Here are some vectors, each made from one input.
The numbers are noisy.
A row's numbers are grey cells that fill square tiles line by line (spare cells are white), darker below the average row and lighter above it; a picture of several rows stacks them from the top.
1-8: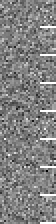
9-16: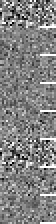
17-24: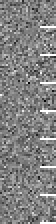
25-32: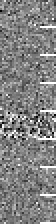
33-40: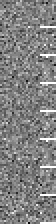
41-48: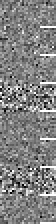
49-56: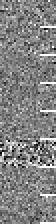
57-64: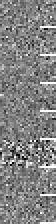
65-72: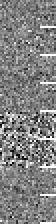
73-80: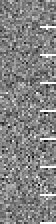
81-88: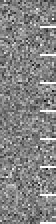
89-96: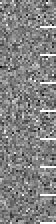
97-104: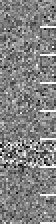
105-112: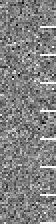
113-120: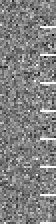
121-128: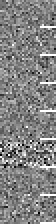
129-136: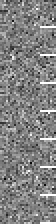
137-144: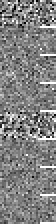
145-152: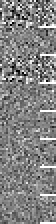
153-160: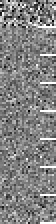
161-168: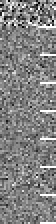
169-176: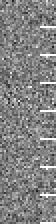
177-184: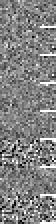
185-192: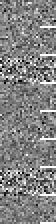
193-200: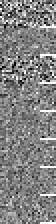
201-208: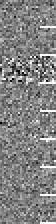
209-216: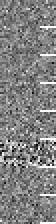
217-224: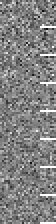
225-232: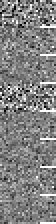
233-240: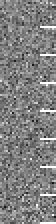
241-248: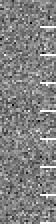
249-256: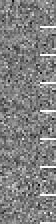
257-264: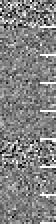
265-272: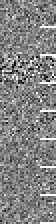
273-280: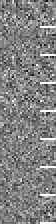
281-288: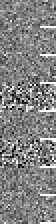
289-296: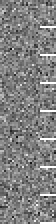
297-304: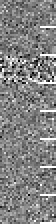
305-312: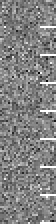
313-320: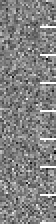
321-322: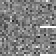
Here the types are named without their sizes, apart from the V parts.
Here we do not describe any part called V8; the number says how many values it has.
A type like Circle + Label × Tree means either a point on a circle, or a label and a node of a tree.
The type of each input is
(Bool × Bool × Bool × Bool + Circle) × V8 + Label.
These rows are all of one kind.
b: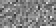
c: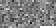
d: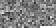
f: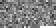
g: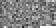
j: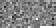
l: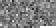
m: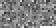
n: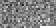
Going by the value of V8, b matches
g and j.
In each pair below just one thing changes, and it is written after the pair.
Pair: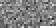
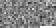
the value of V8
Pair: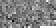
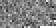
one of the four true/false values
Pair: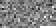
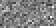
the value of V8
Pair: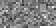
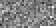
one of the four true/false values
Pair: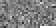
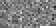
one of the four true/false values
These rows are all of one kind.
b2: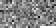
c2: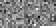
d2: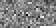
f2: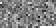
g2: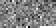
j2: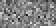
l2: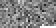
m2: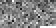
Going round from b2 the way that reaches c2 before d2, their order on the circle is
b2, m2, f2, j2, c2, d2, l2, g2.
